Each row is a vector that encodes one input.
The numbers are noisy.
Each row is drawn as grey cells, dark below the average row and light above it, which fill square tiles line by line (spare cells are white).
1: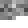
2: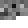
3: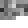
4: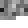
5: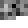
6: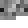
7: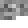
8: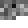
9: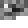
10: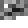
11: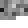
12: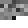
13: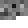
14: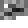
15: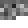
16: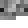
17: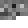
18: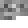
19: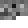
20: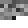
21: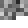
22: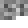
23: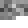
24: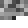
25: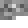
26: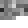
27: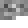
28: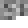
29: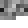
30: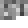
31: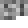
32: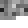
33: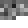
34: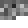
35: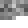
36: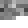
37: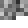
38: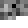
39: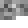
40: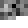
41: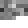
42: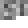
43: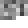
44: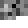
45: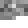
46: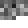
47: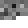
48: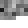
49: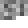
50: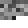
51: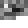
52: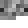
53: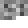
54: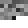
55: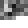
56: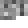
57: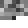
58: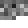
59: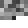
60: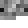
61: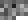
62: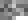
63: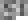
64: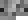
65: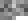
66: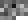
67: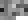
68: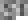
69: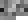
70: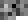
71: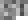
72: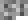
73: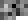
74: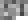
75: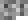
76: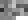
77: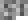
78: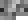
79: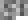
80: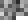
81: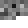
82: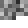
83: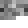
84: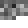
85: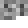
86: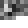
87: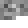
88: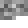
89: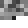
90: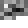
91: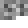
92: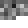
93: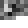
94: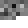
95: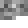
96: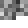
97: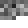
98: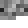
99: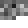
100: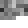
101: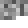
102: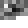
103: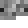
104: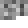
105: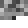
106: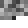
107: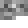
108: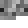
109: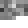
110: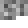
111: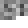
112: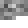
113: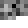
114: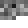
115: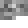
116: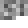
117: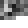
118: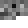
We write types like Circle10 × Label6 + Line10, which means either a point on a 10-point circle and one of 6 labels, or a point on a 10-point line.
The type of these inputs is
Line9 + Line11.
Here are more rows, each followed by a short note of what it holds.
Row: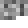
a point on an 11-point line
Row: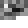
a point on a 9-point line
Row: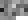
a point on an 11-point line
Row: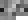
a point on an 11-point line
